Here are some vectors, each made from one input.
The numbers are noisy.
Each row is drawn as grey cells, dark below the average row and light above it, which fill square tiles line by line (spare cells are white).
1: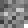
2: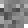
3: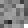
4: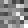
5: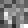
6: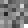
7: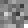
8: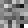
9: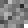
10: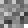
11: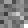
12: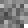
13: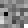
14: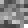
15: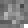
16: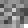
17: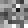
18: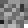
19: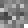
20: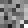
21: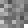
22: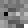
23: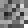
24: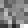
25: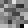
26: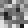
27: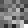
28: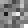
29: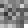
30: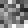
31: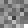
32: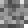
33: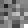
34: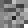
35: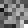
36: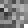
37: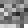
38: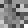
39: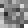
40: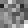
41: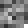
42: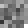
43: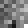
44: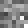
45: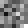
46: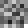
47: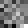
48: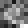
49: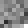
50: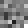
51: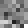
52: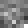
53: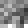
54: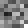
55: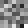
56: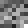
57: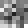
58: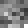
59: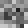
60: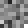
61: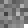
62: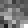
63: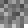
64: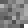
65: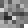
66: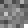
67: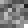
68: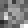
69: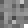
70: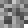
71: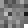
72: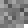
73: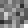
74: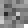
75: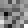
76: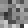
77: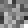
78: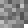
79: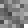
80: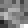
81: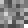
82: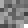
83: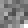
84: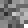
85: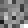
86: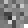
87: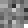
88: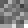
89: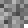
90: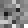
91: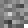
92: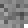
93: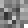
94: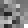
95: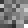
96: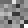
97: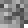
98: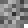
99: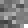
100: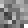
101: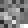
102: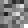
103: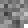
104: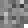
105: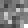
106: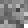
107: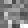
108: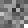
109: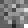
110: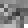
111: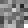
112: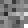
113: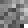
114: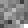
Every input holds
one of 7 labels, together with either one of 7 labels, or a point on a 5-point line.
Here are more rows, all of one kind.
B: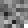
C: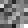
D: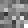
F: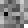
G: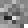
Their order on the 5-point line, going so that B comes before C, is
F, B, C, G, D.
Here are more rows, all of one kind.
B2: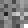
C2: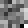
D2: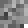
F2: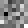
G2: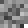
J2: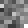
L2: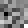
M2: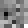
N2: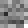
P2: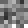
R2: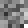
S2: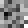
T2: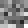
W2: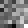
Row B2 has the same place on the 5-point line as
F2, N2 and T2.
